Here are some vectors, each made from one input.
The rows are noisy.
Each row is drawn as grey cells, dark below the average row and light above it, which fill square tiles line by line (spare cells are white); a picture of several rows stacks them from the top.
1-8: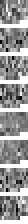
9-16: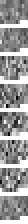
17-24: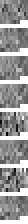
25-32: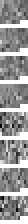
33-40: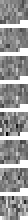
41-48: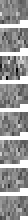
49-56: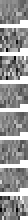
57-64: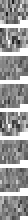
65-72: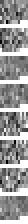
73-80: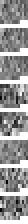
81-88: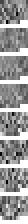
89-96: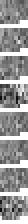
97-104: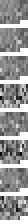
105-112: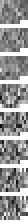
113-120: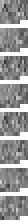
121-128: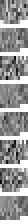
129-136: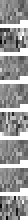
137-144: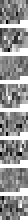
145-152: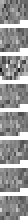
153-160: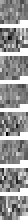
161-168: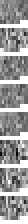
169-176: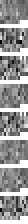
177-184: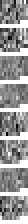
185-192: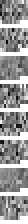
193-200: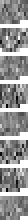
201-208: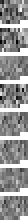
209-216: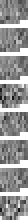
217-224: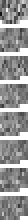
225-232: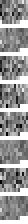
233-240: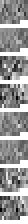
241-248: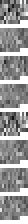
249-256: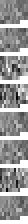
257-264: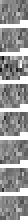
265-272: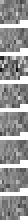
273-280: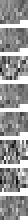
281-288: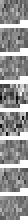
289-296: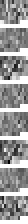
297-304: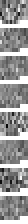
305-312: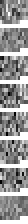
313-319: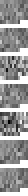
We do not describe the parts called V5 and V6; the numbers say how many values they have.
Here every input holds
either a point on a 4-point line and a value of V5, or three true/false values, or a value of V6.
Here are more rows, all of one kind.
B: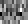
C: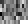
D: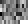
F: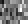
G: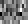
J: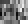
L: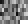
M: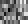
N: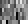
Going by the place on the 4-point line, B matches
C, D and G.
